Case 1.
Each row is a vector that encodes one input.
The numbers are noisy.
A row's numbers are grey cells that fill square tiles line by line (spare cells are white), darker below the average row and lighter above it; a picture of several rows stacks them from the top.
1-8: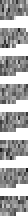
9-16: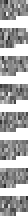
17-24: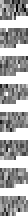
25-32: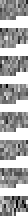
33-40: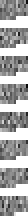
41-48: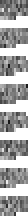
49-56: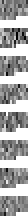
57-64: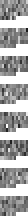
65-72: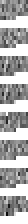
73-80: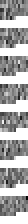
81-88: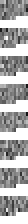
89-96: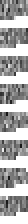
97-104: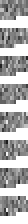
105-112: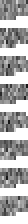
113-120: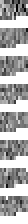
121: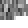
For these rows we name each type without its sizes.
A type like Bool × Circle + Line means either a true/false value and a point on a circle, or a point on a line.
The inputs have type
List(Line).
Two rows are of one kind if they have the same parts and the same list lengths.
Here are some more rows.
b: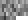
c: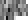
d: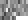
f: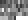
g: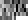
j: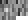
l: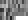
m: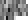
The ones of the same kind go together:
b, d
c, l, m
f, j
g

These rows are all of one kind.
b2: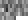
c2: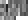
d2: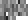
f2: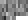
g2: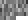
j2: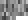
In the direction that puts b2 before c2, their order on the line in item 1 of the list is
d2, j2, f2, g2, b2, c2.
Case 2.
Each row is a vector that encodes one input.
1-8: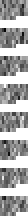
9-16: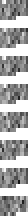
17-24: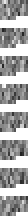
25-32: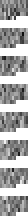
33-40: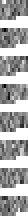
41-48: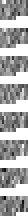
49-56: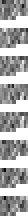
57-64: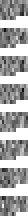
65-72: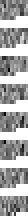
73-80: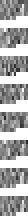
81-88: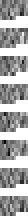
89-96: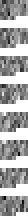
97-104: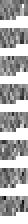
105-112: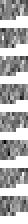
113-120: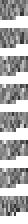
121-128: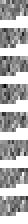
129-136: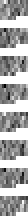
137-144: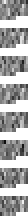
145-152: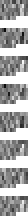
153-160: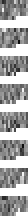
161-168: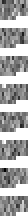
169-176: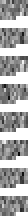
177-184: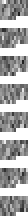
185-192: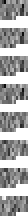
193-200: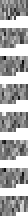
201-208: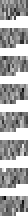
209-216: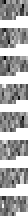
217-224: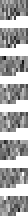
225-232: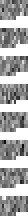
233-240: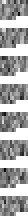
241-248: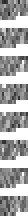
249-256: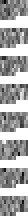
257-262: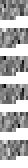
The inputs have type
Bool × List2(Circle8).
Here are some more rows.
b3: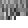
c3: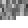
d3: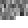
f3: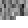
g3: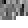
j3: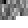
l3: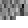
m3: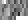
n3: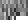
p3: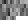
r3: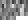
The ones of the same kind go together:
b3, g3, n3
c3, j3, p3, r3
d3, f3, l3, m3

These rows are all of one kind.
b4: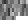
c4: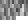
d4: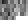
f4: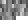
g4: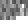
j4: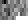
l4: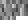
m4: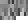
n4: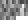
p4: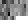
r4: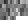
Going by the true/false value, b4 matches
d4, j4, p4 and r4.
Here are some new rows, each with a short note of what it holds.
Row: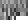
a true/false value, together with the empty list
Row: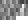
a true/false value, together with a list of two items
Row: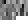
a true/false value, together with the empty list
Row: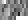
a true/false value, together with a list of one item
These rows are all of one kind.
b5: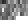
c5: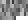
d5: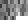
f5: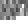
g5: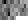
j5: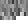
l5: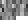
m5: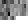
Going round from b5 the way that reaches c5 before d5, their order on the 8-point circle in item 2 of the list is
b5, c5, f5, l5, j5, g5, m5, d5.
